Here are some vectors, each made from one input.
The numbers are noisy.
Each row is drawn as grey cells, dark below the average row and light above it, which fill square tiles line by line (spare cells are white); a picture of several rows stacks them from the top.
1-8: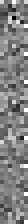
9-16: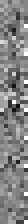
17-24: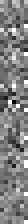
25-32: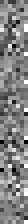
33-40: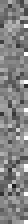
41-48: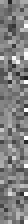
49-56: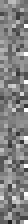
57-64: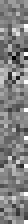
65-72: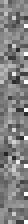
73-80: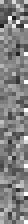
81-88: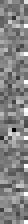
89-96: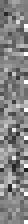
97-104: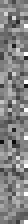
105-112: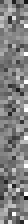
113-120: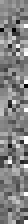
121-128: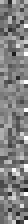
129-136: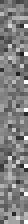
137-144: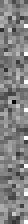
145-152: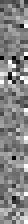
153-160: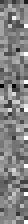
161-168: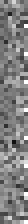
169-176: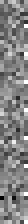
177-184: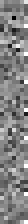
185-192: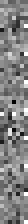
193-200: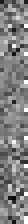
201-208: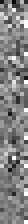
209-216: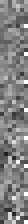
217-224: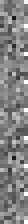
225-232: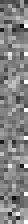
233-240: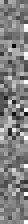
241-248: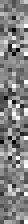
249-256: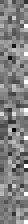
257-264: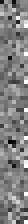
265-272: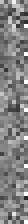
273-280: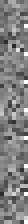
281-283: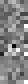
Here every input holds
a point on a 9-point line, together with either a point on a 7-point line, or a point on each of two 9-point lines.
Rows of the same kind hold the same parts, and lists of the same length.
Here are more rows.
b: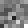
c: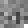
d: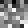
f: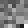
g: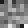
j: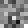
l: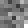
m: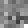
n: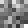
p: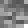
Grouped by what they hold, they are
b, d, f, g, l, p
c, j, m, n

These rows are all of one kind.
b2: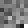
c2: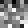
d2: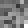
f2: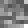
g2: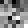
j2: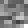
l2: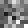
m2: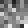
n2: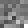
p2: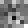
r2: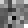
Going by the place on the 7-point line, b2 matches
d2 and r2.
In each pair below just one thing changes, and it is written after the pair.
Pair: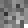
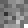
the place on the 7-point line
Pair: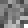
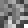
the place on the 9-point line
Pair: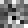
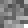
the place on the 7-point line
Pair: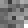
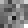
the place on the 7-point line
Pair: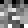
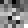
the place on the 9-point line
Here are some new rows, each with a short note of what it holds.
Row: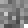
a point on each of three 9-point lines
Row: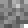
a point on each of three 9-point lines
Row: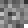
a point on each of three 9-point lines
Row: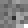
a point on a 7-point line and a point on a 9-point line
